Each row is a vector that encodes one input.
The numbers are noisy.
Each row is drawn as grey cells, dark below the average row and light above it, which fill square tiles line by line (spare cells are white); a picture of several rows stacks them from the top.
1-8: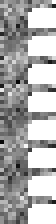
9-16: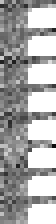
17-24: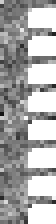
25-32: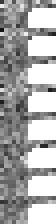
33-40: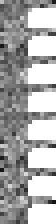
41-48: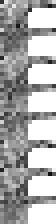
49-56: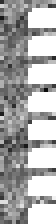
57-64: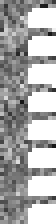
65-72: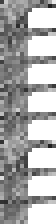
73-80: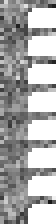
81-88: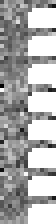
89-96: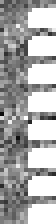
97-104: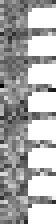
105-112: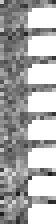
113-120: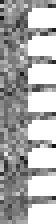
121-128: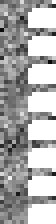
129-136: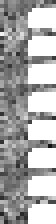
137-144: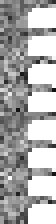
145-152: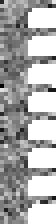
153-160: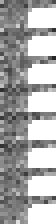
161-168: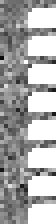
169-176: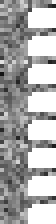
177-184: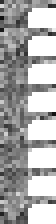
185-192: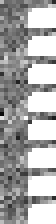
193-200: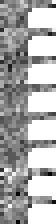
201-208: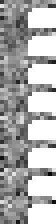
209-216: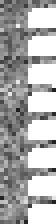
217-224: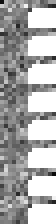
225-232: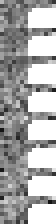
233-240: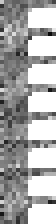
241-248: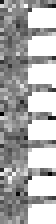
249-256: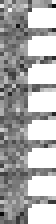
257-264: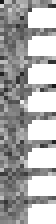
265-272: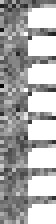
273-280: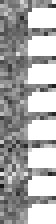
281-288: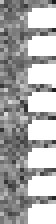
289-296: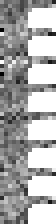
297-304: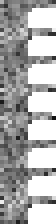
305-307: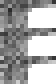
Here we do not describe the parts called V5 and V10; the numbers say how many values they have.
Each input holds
either one of 6 labels, a value of V5 and a value of V10, or one of 11 labels.
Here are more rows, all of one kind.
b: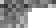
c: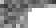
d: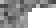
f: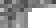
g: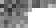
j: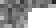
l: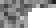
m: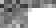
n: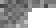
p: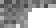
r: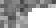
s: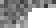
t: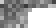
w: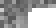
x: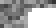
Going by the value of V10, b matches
f, p, r and s.
